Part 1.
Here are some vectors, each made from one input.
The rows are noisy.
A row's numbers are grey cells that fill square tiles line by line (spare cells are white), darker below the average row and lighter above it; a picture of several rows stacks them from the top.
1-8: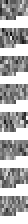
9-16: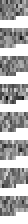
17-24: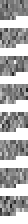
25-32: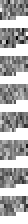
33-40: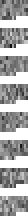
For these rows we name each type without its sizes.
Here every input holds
a point on a line.
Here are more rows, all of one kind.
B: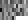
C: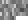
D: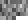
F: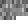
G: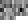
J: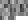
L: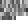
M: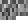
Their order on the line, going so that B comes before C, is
L, F, M, D, B, C, J, G.
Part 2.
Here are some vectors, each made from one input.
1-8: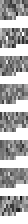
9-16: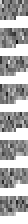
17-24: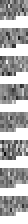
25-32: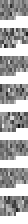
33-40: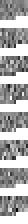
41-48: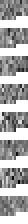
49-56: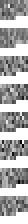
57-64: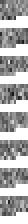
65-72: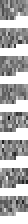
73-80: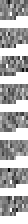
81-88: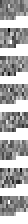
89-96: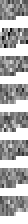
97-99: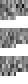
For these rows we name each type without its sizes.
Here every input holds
either a point on a circle, or a fixed value.
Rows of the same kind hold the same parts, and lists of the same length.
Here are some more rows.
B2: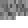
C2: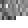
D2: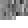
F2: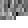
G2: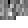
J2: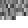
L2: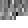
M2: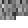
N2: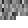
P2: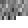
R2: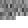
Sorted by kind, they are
B2, C2, D2, F2, G2, J2, L2, P2, R2
M2, N2

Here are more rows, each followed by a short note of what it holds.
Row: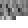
a point on a circle
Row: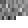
a point on a circle
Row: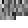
a fixed value
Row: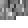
a point on a circle
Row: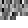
a fixed value
